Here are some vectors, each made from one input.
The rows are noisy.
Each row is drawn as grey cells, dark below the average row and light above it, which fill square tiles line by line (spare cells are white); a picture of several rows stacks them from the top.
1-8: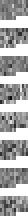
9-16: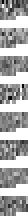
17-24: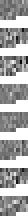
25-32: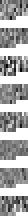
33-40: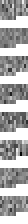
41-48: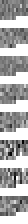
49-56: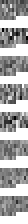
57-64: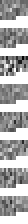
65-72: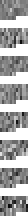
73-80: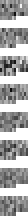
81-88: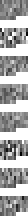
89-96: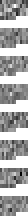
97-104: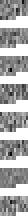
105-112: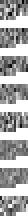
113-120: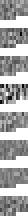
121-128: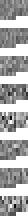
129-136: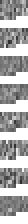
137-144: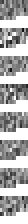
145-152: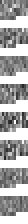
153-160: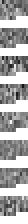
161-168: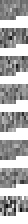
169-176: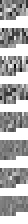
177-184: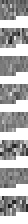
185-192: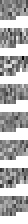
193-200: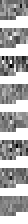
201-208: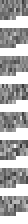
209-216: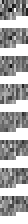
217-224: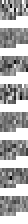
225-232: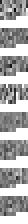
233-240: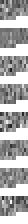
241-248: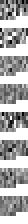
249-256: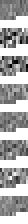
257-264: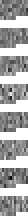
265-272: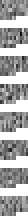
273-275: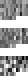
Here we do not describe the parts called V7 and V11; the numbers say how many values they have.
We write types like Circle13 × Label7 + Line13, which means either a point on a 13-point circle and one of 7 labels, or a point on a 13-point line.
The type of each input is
Bool × V11 + Line13 + V7.
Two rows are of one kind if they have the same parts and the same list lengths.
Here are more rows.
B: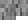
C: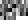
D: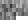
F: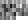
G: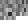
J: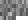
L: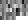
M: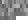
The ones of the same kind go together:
B
C, D, F, J, L, M
G

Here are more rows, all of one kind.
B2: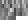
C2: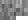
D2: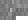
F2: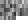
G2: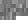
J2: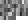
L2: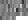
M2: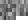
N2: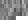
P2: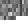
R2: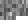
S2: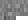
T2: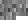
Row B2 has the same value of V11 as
D2, J2 and T2.
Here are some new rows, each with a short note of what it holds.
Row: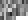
a value of V7
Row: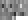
a value of V7
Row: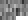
a true/false value and a value of V11
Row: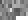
a true/false value and a value of V11
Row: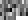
a true/false value and a value of V11
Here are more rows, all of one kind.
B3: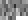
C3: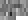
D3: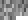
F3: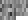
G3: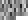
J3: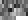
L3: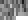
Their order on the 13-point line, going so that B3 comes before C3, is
D3, B3, L3, F3, C3, G3, J3.
